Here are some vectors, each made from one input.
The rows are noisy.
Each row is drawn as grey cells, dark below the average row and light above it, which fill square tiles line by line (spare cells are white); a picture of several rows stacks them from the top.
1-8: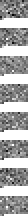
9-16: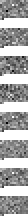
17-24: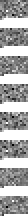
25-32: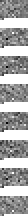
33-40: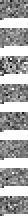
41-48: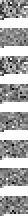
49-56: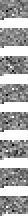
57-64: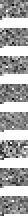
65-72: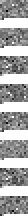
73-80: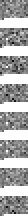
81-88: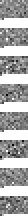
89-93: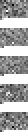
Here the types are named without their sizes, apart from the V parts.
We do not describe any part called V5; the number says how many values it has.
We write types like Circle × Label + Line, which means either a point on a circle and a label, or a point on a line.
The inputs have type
List(Bool × V5).
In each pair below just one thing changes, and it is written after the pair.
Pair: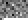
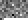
the value of V5 in item 2 of the list
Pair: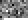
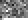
the value of V5 in item 2 of the list
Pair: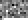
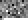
the value of V5 in item 1 of the list
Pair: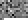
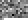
the true/false value in item 1 of the list
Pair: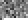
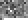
the true/false value in item 2 of the list
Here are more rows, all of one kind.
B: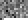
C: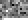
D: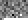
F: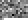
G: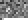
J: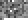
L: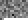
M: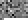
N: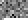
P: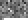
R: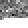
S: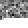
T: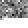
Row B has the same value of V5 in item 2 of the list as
F, M, R and S.
